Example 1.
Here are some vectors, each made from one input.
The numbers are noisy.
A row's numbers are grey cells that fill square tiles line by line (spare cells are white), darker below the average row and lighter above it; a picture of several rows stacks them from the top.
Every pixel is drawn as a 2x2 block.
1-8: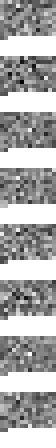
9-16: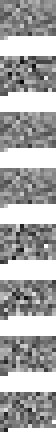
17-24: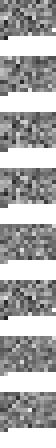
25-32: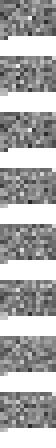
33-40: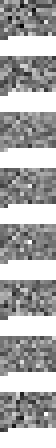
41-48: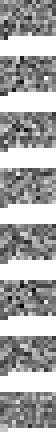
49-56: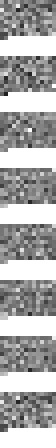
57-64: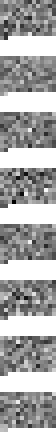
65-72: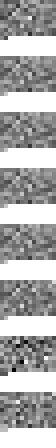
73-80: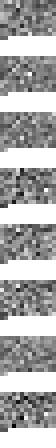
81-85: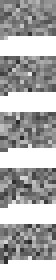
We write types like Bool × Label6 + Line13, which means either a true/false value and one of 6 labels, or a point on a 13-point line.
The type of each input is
Line9 + Line11.
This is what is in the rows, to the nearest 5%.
About 50% of them hold a point on a 9-point line. The rest hold a point on an 11-point line.
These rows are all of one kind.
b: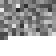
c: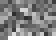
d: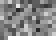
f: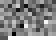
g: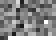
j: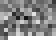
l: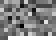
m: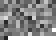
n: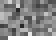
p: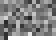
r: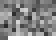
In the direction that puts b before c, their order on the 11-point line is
l, g, f, b, d, n, r, c, j, p, m.
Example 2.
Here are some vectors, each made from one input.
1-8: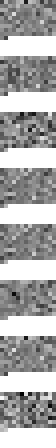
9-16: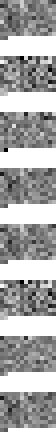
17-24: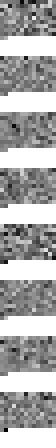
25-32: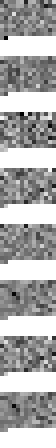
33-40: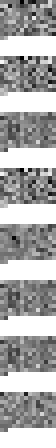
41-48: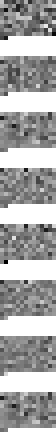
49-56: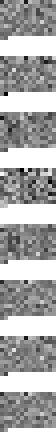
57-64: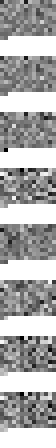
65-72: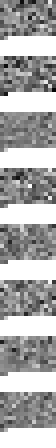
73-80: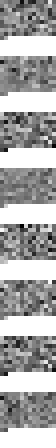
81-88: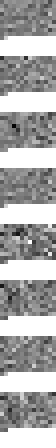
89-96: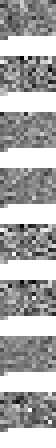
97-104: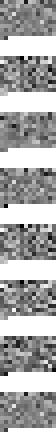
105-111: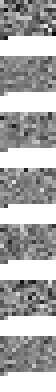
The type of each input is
Line7 + Line11.
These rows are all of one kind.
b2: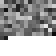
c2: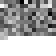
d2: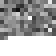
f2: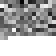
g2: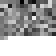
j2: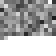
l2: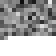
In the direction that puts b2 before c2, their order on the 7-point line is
b2, d2, j2, l2, g2, f2, c2.
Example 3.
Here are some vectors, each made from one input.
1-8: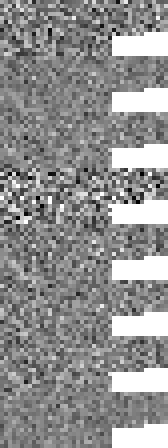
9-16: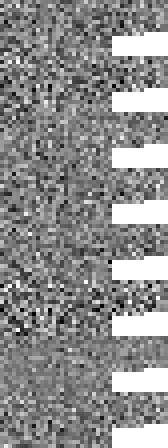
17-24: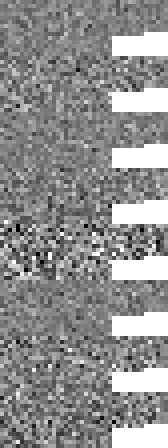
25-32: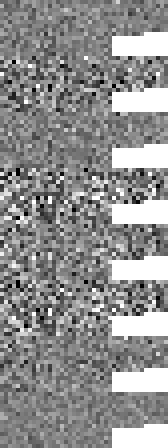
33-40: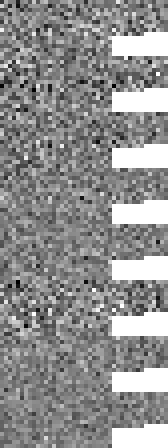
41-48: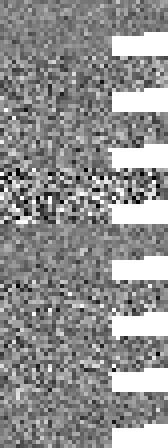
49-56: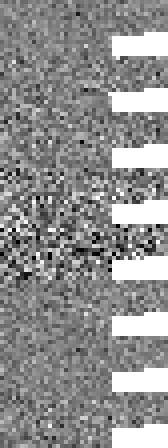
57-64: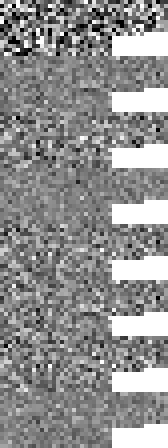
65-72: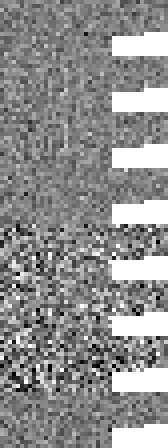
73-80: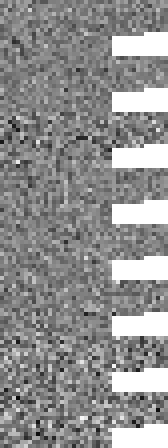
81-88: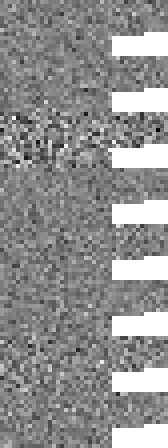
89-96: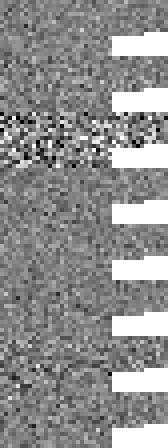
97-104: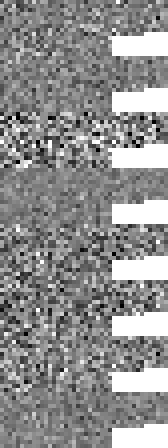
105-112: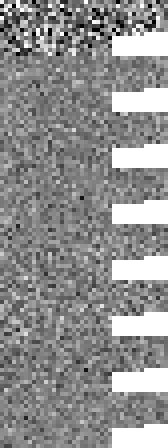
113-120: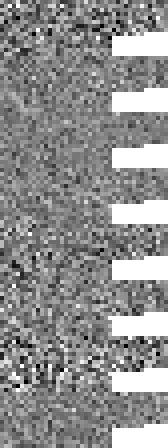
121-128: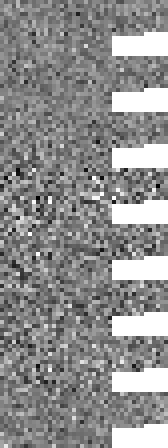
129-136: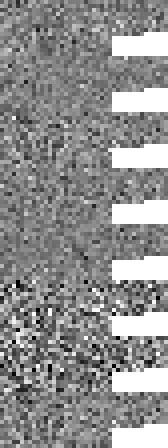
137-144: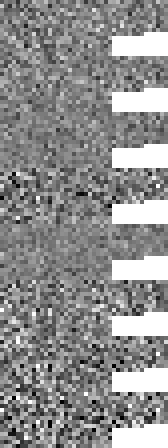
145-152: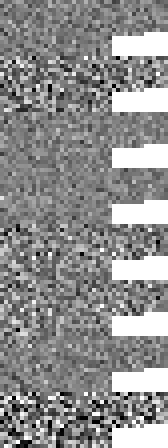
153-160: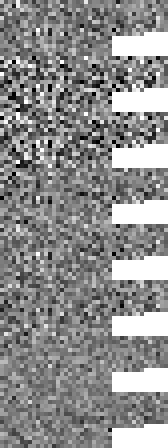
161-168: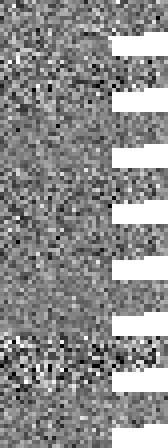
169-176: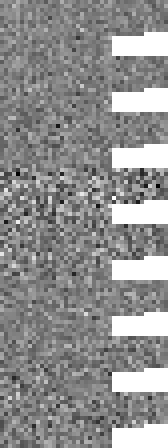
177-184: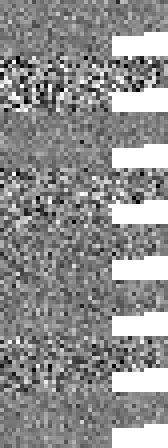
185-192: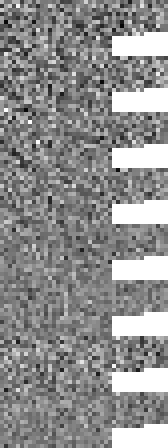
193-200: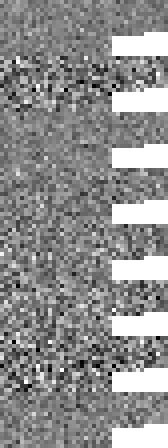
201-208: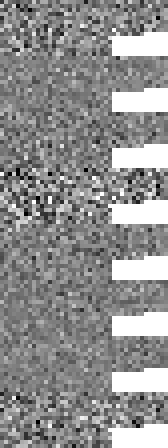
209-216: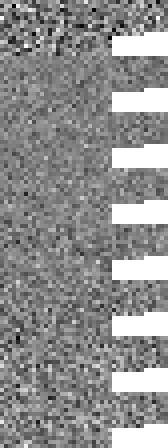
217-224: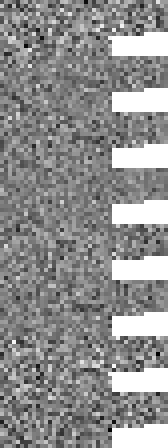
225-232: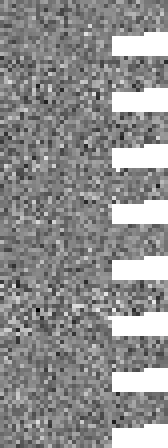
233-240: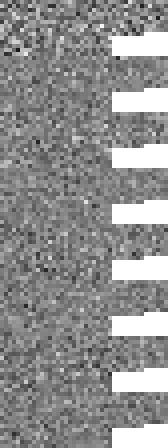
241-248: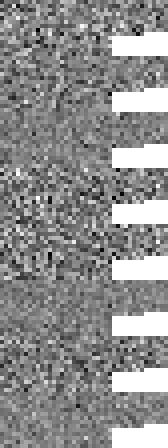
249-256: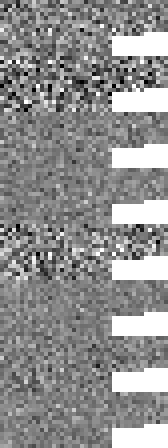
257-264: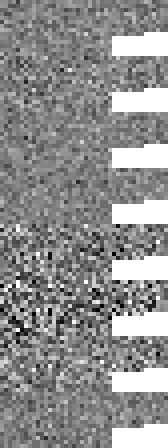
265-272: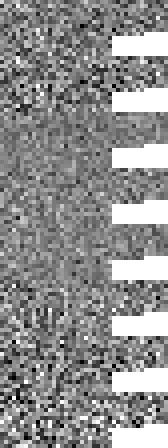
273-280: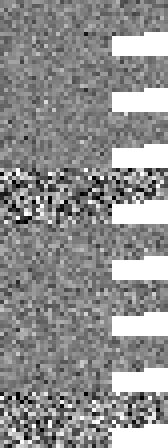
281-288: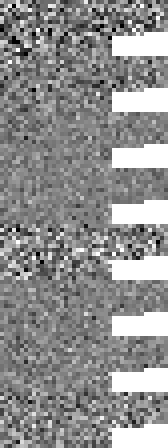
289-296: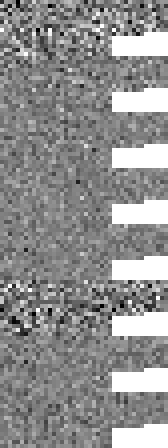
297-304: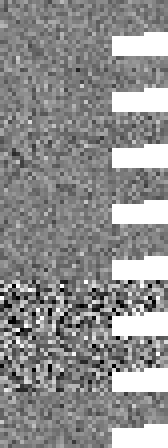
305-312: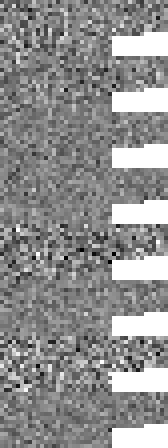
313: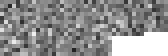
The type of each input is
Label10 × Line12.
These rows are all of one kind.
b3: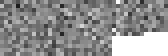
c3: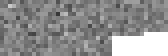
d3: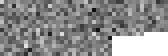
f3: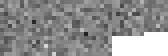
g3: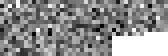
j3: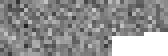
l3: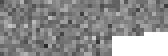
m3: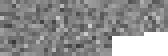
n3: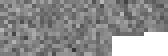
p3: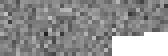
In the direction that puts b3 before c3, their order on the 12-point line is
b3, c3, g3, f3, d3, n3, l3, p3, m3, j3.
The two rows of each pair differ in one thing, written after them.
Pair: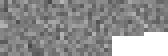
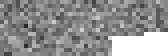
the label
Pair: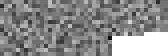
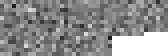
the label
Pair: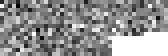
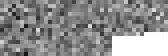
the label
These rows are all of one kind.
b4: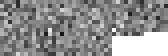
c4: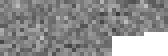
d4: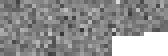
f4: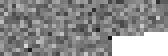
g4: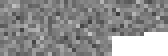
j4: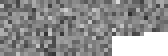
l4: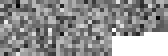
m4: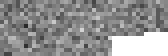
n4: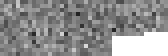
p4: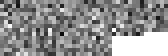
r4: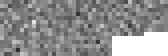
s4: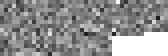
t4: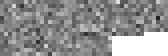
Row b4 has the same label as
d4, j4, l4 and p4.
